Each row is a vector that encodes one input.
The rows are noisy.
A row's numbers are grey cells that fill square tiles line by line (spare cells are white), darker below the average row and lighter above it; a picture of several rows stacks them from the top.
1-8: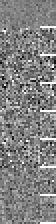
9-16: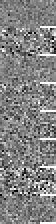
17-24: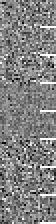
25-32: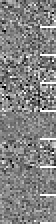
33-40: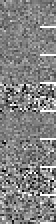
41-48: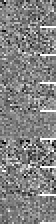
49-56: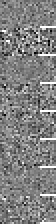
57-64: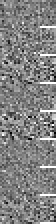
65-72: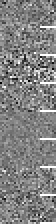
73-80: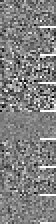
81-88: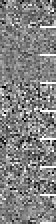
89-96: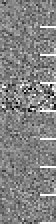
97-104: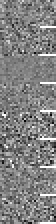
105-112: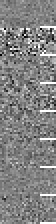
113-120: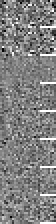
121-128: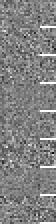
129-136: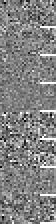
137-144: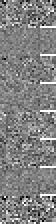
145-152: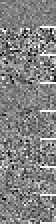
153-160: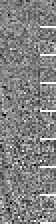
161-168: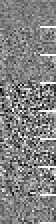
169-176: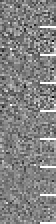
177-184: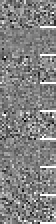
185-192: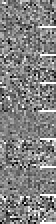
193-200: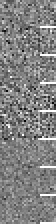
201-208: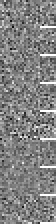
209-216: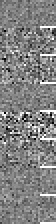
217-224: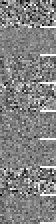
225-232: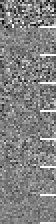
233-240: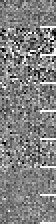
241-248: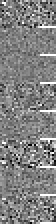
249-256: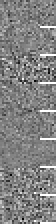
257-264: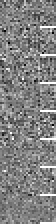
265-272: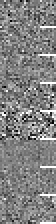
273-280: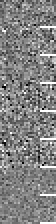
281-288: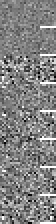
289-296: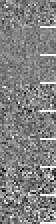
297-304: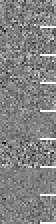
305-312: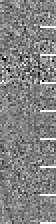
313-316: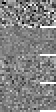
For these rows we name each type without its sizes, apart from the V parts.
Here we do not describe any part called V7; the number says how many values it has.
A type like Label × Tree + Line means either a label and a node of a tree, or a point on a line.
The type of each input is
(List(Circle) + Tree) × Tree × V7.
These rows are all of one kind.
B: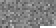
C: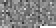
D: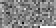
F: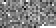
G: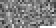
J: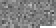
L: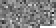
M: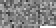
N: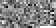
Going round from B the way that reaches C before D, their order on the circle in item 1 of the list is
B, G, C, M, N, L, D, J, F.
